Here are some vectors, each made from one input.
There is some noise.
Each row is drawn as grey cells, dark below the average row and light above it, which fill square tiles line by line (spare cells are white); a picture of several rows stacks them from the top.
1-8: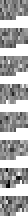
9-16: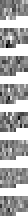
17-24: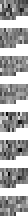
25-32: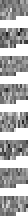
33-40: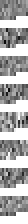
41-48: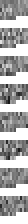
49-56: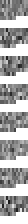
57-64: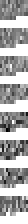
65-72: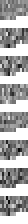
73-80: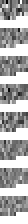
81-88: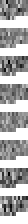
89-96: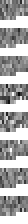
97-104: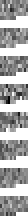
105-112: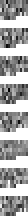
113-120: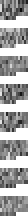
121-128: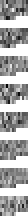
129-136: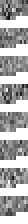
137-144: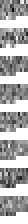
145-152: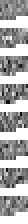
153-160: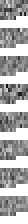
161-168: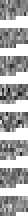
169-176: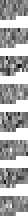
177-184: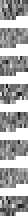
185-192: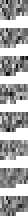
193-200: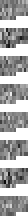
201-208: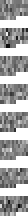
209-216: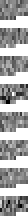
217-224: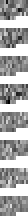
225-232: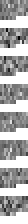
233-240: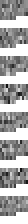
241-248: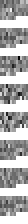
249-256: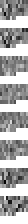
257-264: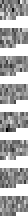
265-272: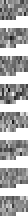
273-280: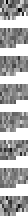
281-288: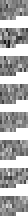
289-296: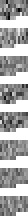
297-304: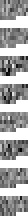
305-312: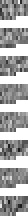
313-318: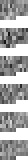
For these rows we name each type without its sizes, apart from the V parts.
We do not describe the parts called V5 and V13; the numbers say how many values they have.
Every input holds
either a value of V5 and a value of V13, or a list of points on a line.
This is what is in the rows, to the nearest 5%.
About 30% of them hold a value of V5 and a value of V13. The rest are lists of points on a line.
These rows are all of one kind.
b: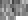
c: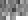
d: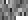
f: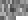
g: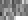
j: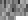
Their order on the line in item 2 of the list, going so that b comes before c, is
g, d, j, f, b, c.
